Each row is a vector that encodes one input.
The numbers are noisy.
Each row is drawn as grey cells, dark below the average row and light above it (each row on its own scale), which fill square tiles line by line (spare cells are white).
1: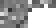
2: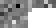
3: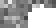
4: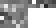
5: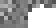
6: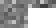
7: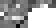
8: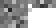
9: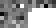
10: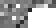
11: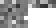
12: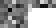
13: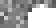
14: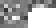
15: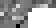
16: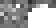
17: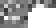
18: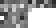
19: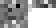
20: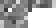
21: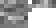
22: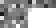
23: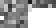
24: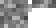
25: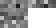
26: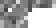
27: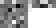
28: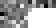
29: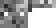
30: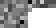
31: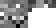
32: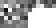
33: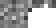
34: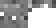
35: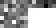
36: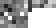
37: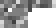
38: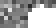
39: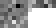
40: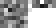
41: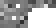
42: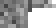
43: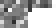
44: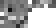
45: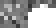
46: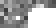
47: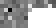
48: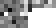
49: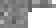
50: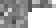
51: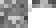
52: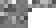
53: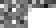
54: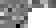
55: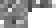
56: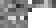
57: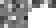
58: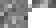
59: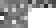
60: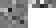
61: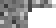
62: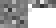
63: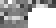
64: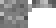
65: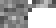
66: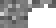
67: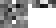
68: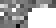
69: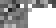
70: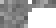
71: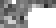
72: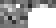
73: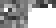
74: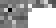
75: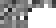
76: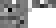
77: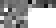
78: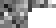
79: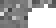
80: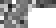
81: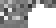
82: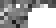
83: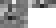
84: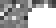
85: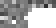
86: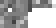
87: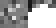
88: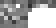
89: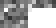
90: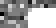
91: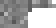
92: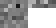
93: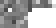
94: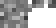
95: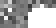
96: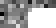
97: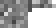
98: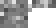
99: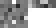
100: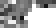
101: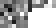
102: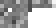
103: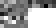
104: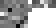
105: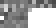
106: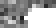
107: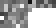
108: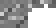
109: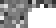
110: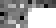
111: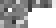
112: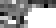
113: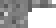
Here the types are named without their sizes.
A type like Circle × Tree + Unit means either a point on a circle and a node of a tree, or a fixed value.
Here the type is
Bool × Bool × Bool × Bool + Line.
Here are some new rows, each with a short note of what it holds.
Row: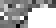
four true/false values
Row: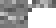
four true/false values
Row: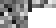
a point on a line
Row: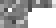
a point on a line
